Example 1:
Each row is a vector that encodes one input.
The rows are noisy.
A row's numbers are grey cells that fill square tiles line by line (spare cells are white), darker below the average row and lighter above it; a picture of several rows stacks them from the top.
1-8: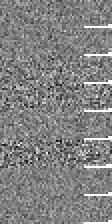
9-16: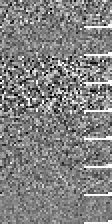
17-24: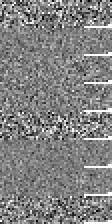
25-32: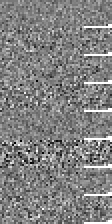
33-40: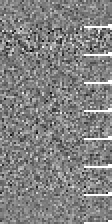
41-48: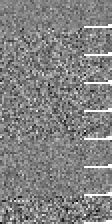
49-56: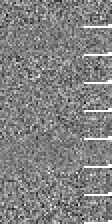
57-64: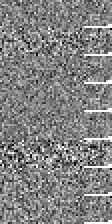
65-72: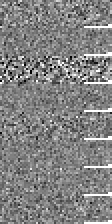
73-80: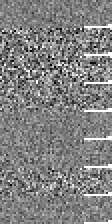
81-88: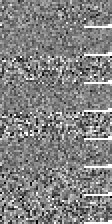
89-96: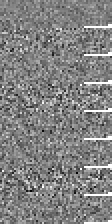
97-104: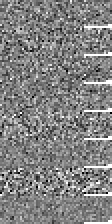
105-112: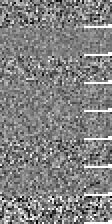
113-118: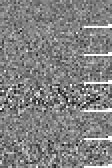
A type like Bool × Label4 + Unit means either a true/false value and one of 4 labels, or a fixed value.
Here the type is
Line9 + List2(Line5).
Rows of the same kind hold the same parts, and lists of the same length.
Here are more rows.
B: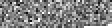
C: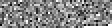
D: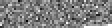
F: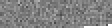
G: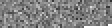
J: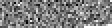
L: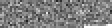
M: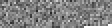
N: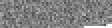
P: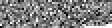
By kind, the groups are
B, P
C, F, G
D, L, M, N
J

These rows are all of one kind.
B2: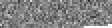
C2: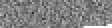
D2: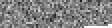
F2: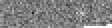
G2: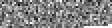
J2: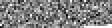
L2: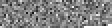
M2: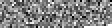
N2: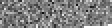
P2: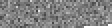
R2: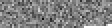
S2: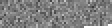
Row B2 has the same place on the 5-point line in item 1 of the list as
J2 and P2.
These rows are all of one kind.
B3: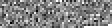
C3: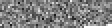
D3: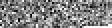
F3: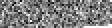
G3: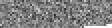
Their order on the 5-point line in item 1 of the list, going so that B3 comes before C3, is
B3, D3, F3, C3, G3.
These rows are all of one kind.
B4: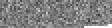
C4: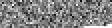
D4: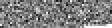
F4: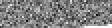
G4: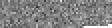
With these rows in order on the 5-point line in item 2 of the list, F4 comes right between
C4 and G4.
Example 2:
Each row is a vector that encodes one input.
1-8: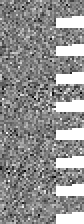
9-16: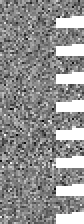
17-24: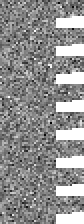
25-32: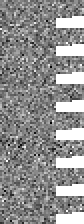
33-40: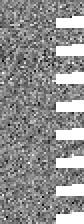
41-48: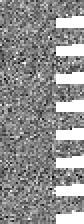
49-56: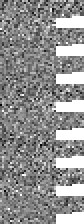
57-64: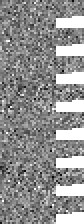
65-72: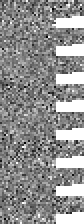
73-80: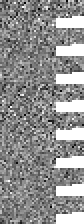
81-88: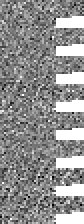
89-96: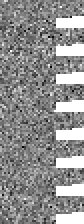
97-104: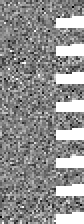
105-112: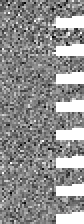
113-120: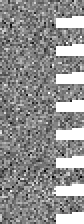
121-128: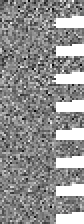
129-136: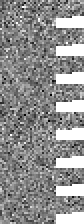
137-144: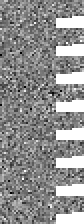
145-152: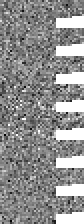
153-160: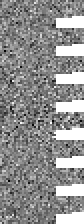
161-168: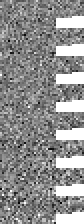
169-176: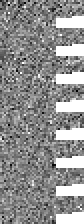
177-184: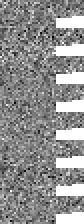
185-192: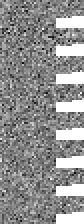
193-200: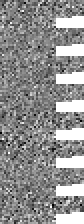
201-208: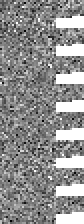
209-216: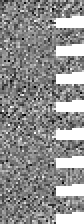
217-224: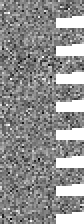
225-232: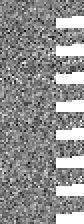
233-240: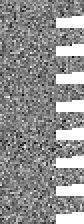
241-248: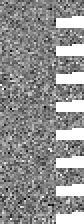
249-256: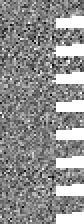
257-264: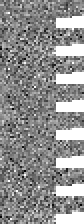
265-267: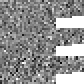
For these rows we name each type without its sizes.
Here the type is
(Bool × Bool × Bool × Bool + Tree + Unit) × Line.
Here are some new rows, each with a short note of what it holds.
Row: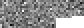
a point on a line and a node of a tree
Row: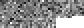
a point on a line
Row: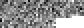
a point on a line
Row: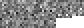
a point on a line and a node of a tree
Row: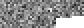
a point on a line and four true/false values
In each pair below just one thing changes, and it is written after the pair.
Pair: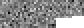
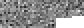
the place on the line
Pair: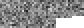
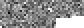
the place on the line
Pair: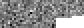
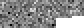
the place on the line
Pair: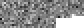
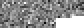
the node of the tree
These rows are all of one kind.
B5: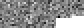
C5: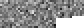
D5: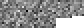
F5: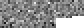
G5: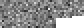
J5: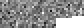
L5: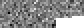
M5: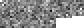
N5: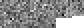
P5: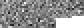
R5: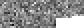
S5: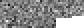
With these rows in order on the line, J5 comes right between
D5 and M5.
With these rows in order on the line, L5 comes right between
N5 and R5.
